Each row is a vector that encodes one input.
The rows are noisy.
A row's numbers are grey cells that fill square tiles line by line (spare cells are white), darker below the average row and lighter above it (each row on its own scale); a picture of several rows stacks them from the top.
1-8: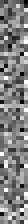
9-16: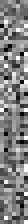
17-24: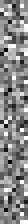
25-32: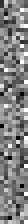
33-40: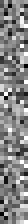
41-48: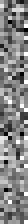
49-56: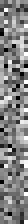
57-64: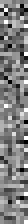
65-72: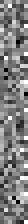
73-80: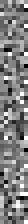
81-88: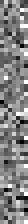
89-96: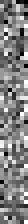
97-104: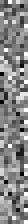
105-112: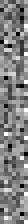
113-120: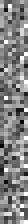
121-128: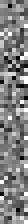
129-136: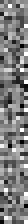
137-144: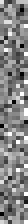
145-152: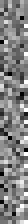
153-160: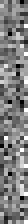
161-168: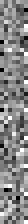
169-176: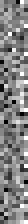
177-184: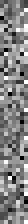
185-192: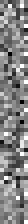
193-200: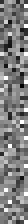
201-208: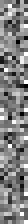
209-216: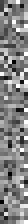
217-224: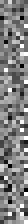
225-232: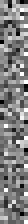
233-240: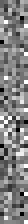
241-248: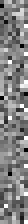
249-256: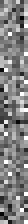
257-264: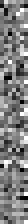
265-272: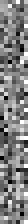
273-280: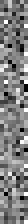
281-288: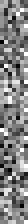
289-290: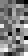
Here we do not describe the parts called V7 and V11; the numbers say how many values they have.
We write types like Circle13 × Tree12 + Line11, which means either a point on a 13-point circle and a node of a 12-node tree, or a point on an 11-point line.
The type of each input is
(Line6 × (Line6 + V11) + Line12) × V7.
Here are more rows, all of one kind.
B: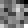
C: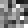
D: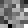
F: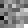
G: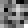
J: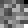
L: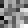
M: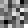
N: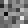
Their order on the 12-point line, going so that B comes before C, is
D, J, B, G, C, M, N, L, F.
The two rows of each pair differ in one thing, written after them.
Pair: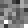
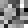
the place on one of the two 6-point lines
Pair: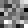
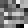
the value of V7
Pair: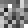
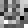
the place on one of the two 6-point lines
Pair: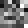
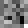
the value of V7
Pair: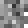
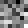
the place on one of the two 6-point lines
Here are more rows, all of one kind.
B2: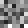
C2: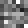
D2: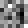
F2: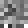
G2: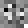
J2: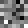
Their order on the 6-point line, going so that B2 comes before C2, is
G2, B2, D2, C2, F2, J2.
